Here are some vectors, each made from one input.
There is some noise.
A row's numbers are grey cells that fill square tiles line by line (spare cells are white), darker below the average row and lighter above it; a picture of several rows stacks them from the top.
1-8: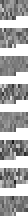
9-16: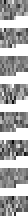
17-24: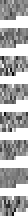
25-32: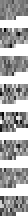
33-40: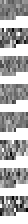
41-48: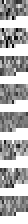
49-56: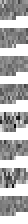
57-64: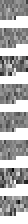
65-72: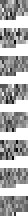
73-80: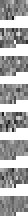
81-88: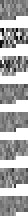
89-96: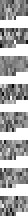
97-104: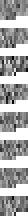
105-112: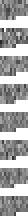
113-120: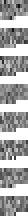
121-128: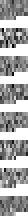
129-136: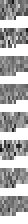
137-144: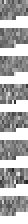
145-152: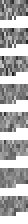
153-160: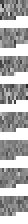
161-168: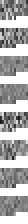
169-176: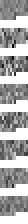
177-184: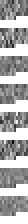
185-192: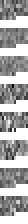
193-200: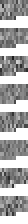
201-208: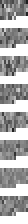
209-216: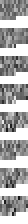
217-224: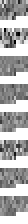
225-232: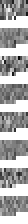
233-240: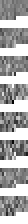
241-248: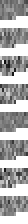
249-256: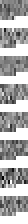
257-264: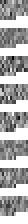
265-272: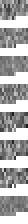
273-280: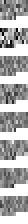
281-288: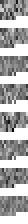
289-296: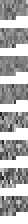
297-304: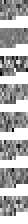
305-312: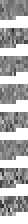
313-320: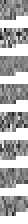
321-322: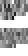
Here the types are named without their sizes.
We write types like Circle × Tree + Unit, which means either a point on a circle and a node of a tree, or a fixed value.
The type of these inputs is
Bool × Bool × Bool × Bool × (Line × Line + Unit).
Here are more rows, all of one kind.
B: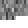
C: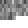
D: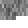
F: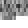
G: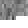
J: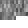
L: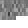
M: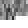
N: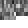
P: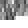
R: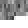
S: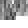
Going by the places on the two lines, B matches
C, N and P.
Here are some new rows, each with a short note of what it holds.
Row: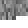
four true/false values
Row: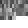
a point on each of two lines and four true/false values
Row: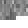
a point on each of two lines and four true/false values
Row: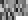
a point on each of two lines and four true/false values
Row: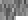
a point on each of two lines and four true/false values
